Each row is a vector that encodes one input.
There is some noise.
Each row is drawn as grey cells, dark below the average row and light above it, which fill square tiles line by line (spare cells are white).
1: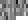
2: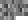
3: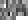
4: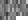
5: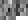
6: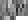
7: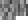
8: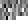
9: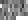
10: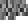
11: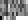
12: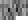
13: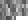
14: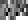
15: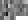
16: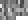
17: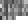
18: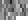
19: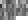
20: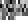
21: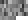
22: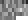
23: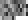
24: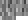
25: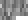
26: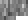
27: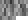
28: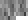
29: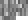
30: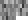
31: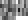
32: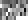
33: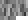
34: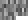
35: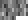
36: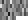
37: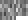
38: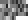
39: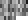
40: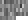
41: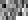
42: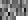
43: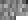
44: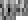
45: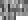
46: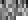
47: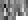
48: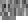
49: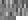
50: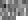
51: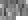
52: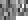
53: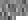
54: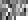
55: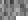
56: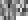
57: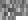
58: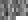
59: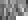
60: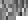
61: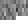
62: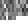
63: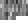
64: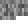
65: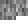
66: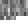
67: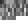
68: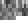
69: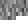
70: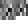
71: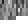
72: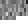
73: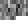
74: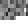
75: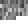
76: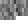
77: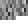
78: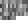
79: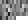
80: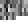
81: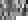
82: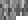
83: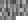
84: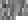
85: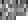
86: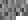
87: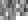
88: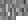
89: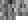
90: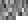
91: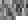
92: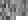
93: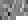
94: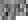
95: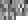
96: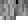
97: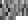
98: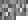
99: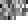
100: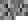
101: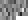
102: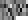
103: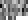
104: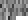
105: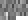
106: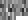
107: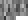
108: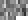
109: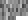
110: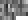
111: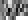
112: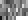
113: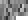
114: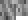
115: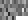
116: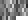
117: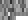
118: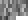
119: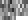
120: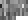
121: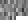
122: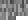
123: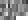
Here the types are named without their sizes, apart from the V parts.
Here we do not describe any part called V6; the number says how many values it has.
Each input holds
three true/false values, together with either a point on a line, or a value of V6.
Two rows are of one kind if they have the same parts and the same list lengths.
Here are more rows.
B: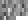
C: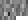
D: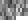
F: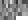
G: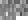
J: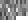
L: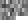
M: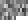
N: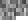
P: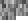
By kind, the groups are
B, L, N
C, D, F, G, J, M, P

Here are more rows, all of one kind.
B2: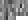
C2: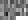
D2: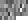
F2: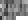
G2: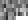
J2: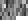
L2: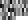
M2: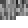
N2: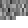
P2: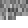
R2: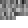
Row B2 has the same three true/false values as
C2 and G2.
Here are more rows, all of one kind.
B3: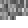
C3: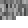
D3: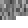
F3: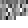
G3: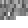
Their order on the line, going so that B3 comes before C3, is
F3, B3, D3, C3, G3.
